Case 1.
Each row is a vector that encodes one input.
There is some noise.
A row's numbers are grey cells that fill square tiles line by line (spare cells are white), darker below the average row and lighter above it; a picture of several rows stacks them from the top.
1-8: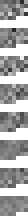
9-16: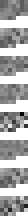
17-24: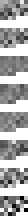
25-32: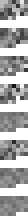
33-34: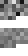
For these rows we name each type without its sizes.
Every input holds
a point on a line.
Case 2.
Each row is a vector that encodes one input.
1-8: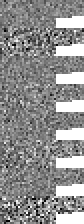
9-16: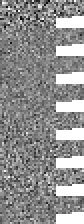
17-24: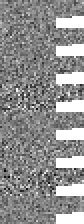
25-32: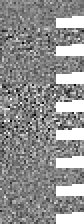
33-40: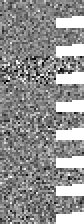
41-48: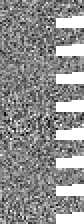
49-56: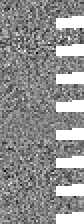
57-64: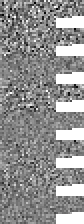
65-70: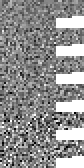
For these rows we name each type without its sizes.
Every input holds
four true/false values.
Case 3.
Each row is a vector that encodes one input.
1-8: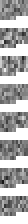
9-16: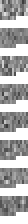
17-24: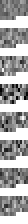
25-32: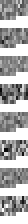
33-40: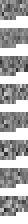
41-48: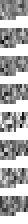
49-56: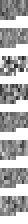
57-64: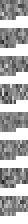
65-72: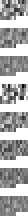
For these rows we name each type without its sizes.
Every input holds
either a point on a circle, or a fixed value.
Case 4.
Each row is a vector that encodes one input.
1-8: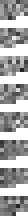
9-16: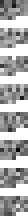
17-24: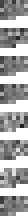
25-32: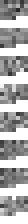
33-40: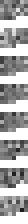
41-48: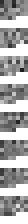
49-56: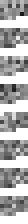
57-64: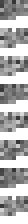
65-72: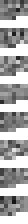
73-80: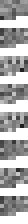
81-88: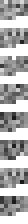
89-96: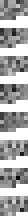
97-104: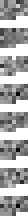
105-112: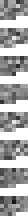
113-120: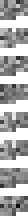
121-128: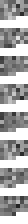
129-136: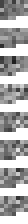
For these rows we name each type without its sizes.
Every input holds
four true/false values.
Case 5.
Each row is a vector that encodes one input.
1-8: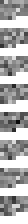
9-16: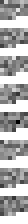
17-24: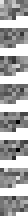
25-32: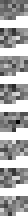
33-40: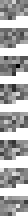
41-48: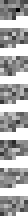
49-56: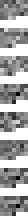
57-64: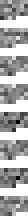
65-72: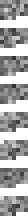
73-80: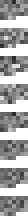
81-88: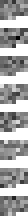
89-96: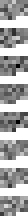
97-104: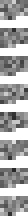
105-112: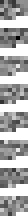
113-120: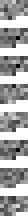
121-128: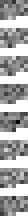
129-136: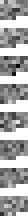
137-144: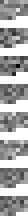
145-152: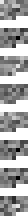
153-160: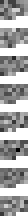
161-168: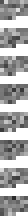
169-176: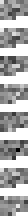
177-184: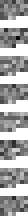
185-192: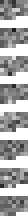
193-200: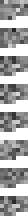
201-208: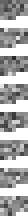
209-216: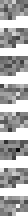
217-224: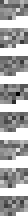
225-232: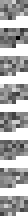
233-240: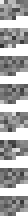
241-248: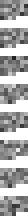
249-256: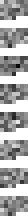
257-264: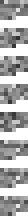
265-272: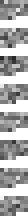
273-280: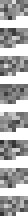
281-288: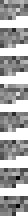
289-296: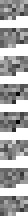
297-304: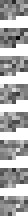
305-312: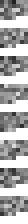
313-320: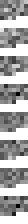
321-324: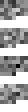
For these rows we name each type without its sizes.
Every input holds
three true/false values.
